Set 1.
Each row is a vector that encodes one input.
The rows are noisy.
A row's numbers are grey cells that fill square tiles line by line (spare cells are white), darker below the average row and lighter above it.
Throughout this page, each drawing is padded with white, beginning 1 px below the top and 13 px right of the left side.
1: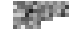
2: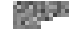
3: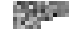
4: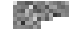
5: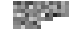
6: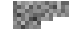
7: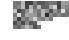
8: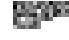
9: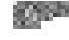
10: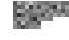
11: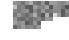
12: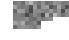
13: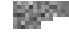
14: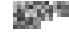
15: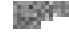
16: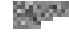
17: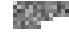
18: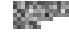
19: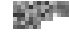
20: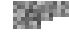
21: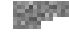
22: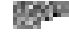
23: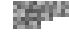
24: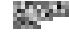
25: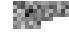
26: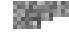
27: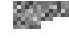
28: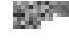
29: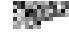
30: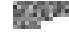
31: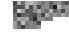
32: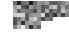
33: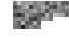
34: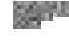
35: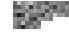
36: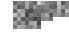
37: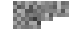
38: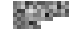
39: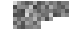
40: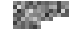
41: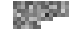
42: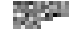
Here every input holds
either a point on a 5-point line, or a point on a 6-point line.
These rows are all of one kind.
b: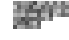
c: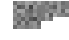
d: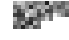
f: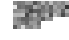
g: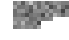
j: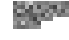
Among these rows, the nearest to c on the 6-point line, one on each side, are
b and j.
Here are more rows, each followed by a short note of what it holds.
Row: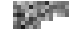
a point on a 6-point line
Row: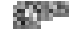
a point on a 5-point line
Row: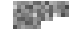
a point on a 6-point line
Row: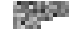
a point on a 5-point line
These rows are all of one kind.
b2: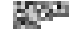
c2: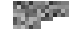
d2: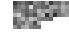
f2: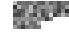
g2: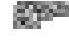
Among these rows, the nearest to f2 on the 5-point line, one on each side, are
c2 and g2.
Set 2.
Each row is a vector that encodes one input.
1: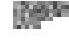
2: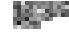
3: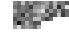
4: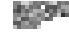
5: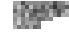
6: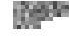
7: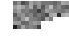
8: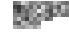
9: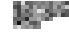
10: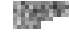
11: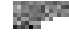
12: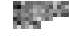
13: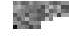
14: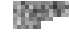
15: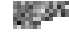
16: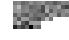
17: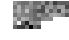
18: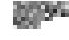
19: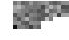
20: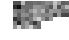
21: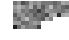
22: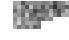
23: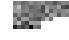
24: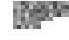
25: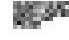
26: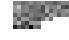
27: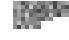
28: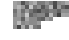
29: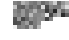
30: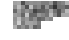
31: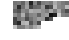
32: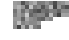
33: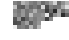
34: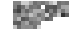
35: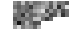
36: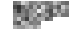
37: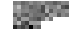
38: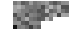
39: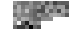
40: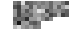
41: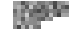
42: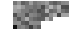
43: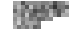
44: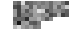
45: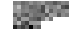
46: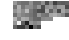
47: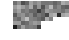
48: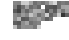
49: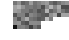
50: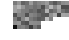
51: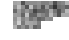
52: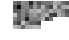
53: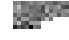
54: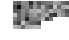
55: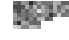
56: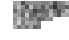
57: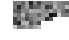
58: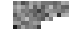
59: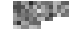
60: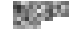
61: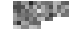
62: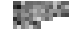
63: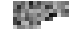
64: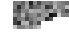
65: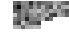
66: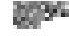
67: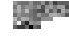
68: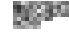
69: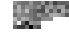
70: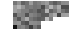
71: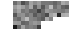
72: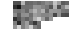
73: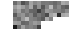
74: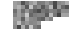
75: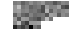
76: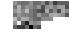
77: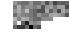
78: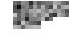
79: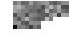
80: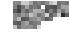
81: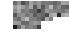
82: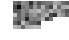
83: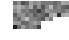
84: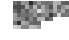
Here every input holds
either a point on a 6-point line, or a node of a 9-node tree.
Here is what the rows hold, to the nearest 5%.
About 55% of them hold a point on a 6-point line. The rest hold a node of a 9-node tree.
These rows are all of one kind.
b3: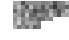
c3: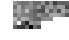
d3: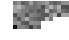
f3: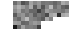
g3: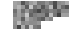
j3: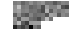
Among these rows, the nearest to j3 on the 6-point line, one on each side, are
c3 and d3.
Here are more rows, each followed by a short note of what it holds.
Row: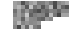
a point on a 6-point line
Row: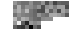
a point on a 6-point line
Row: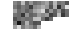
a node of a 9-node tree
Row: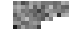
a point on a 6-point line
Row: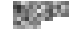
a node of a 9-node tree
